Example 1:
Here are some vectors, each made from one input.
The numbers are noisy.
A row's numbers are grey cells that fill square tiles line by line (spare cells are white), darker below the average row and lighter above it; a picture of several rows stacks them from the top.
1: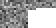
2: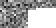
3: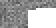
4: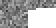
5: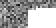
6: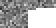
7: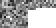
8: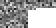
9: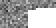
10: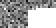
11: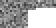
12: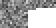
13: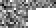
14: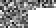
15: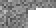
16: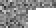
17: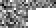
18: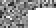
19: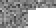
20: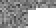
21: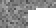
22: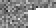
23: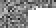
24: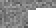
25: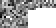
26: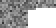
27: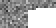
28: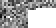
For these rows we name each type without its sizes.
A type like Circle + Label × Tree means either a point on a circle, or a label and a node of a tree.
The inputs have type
Line.
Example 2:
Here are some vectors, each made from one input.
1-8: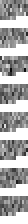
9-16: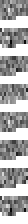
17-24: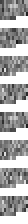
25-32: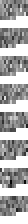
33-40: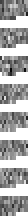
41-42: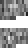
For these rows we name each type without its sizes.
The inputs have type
Label.
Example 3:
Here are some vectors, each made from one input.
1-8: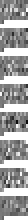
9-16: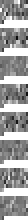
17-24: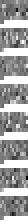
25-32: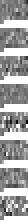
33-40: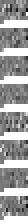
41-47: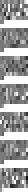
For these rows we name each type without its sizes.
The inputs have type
Line.
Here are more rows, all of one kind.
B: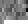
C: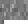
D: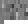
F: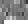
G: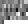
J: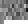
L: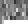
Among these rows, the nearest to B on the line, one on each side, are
J and L.
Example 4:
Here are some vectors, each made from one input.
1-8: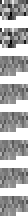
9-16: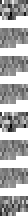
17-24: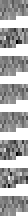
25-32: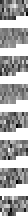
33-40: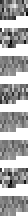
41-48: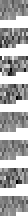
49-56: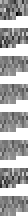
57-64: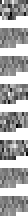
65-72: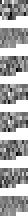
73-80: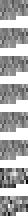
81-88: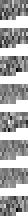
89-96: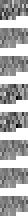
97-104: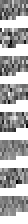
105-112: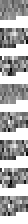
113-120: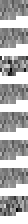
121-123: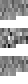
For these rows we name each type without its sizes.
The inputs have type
Label.
